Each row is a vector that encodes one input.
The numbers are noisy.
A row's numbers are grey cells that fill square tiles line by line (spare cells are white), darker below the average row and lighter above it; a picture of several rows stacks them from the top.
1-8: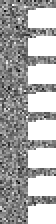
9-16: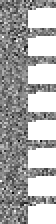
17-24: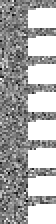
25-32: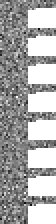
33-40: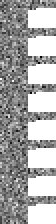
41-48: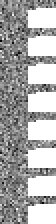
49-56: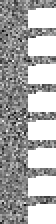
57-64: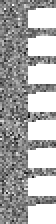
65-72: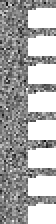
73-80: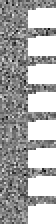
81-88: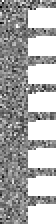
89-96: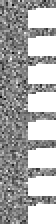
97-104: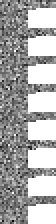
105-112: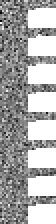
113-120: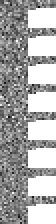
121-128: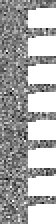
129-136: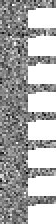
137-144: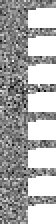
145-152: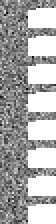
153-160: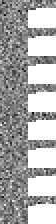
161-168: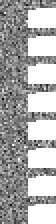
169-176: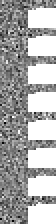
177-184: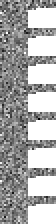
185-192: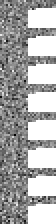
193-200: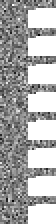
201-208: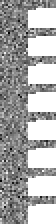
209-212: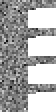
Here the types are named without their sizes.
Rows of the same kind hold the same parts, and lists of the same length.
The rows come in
2 kinds.
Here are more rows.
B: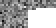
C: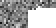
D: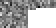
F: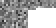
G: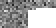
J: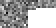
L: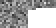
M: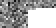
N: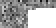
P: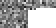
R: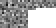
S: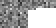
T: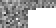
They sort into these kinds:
B, D, J, L, M, N, T
C, F, G, P, R, S

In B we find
a point on a line, a node of a tree and a true/false value.
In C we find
a point on each of two lines and a true/false value.
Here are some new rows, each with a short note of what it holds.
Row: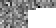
a point on a line, a node of a tree and a true/false value
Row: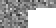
a point on each of two lines and a true/false value
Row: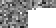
a point on each of two lines and a true/false value
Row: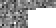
a point on a line, a node of a tree and a true/false value
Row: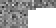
a point on a line, a node of a tree and a true/false value
